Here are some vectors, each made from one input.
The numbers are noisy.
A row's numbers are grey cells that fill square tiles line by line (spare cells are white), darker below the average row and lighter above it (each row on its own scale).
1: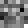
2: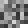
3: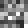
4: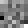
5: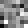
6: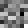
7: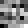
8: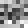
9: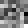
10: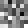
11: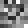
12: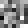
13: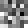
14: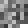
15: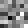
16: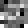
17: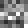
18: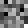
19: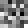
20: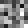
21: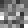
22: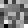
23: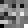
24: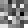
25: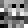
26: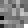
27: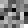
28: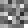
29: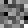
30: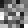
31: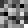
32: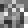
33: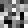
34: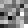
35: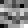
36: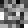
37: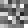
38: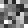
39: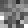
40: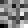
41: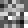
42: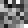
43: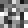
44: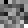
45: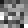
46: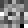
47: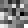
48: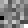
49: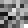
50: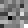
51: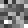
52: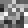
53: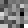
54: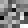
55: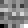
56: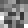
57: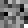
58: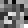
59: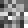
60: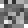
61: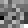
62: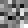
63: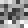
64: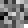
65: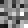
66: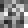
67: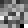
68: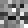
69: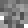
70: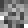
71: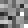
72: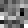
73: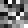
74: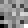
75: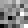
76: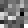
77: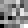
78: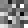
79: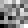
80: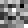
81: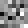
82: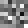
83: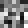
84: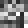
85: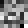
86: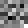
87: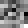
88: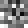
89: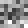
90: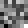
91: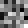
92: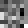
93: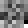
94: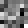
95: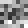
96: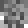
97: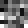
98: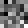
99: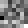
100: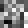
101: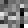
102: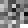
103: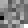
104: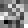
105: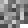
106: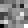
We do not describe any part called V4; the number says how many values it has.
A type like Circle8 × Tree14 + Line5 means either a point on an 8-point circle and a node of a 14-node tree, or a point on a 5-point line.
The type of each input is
List2(Bool × V4).
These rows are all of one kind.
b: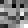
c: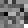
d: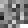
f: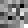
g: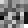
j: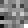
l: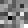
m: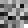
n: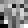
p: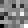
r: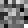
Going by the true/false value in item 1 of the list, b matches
c, f and l.
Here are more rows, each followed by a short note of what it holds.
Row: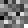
a list of two items
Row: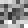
the empty list
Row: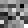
a list of two items
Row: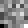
a list of two items
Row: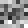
the empty list
